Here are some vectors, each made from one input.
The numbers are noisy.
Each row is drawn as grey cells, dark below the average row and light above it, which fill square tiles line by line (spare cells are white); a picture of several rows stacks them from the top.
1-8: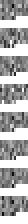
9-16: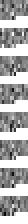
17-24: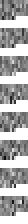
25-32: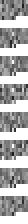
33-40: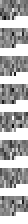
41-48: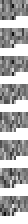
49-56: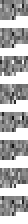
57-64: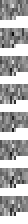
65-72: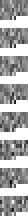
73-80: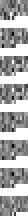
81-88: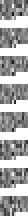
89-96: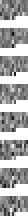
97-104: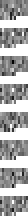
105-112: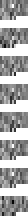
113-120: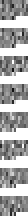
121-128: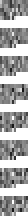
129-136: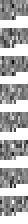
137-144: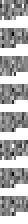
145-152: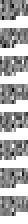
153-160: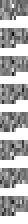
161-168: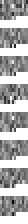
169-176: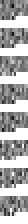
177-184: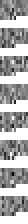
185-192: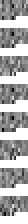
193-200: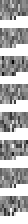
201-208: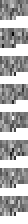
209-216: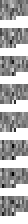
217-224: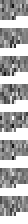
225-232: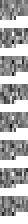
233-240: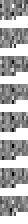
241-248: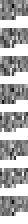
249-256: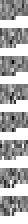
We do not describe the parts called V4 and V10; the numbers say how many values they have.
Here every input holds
a true/false value, together with either a point on an 8-point line and a value of V10, or a value of V4.
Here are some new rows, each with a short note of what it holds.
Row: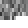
a true/false value and a value of V4
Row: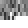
a true/false value and a value of V4
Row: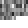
a true/false value and a value of V4
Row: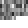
a true/false value and a value of V4
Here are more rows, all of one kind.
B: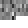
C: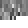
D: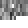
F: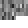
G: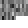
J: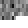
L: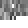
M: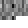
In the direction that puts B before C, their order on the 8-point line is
D, B, M, F, C, G, J, L.
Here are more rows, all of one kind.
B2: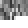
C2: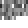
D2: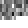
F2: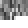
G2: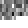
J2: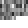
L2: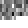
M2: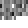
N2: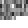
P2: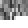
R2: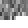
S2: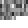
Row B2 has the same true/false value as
F2, P2 and R2.
